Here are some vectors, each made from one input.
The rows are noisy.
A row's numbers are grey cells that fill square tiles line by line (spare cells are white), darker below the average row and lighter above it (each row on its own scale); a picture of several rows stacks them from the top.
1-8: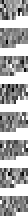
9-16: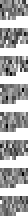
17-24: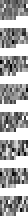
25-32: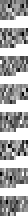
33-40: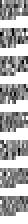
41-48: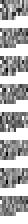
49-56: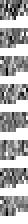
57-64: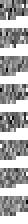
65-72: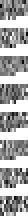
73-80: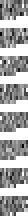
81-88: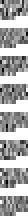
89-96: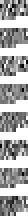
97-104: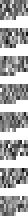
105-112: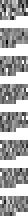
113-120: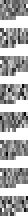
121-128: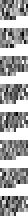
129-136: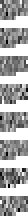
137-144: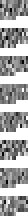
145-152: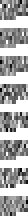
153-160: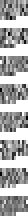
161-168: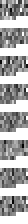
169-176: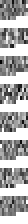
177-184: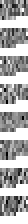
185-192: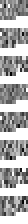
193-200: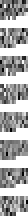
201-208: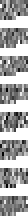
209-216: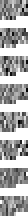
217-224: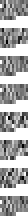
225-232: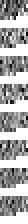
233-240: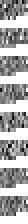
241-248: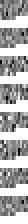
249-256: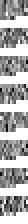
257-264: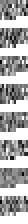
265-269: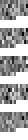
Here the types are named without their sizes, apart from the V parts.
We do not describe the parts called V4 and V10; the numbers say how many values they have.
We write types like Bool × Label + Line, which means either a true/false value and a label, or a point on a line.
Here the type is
(Bool × Line + V4) × Line × V10.
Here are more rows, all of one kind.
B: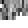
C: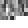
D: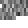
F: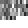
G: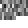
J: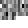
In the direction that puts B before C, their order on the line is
G, D, F, B, J, C.
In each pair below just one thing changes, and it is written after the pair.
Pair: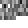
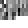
the value of V4
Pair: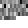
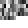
the value of V10
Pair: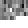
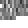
the value of V4
